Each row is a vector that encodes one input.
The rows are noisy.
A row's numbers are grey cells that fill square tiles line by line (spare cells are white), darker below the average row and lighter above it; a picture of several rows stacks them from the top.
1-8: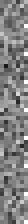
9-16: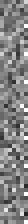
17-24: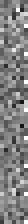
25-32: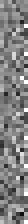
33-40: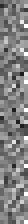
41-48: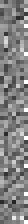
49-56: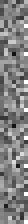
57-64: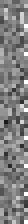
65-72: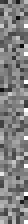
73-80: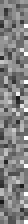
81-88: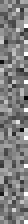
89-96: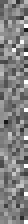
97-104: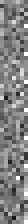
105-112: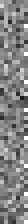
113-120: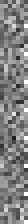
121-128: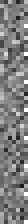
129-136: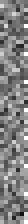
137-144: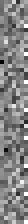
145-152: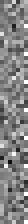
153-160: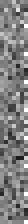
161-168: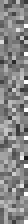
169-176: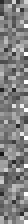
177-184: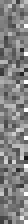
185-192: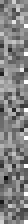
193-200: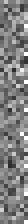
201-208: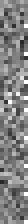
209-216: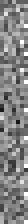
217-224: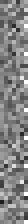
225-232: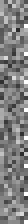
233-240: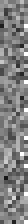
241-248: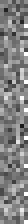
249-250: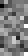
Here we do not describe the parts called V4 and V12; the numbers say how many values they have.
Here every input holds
a value of V12, together with either a point on a 7-point line, or a node of a 10-node tree and a value of V4.
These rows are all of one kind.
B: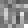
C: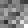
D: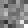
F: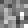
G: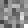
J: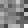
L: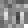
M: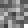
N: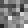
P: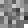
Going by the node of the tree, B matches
F and L.
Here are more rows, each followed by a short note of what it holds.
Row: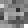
a point on a 7-point line and a value of V12
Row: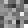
a node of a 10-node tree, a value of V4 and a value of V12
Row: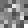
a node of a 10-node tree, a value of V4 and a value of V12
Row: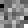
a node of a 10-node tree, a value of V4 and a value of V12
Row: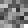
a point on a 7-point line and a value of V12
